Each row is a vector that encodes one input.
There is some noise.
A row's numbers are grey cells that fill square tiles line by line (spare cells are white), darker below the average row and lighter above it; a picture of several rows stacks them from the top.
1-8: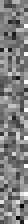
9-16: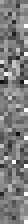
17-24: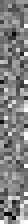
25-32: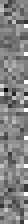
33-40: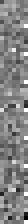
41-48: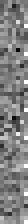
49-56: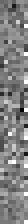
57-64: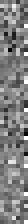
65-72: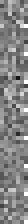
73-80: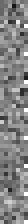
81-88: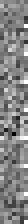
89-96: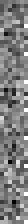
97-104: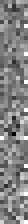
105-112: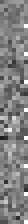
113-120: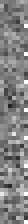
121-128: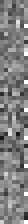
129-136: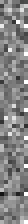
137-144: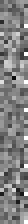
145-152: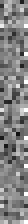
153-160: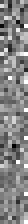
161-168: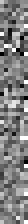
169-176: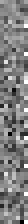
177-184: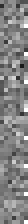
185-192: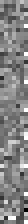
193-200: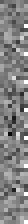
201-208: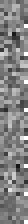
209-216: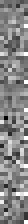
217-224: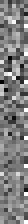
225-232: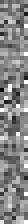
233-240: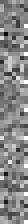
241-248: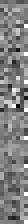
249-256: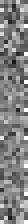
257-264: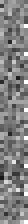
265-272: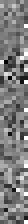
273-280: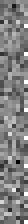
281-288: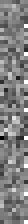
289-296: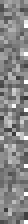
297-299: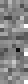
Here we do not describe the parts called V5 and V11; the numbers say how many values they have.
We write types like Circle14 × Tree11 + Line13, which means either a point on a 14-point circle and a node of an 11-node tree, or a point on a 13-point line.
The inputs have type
Line6 + (Line9 + V5) × Tree10 + V11.
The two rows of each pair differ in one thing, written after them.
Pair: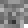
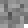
the node of the tree
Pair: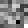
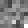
the node of the tree
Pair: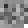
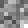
the node of the tree
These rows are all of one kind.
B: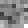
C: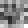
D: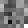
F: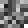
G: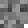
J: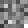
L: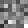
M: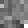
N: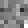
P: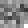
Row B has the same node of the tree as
C, N and P.
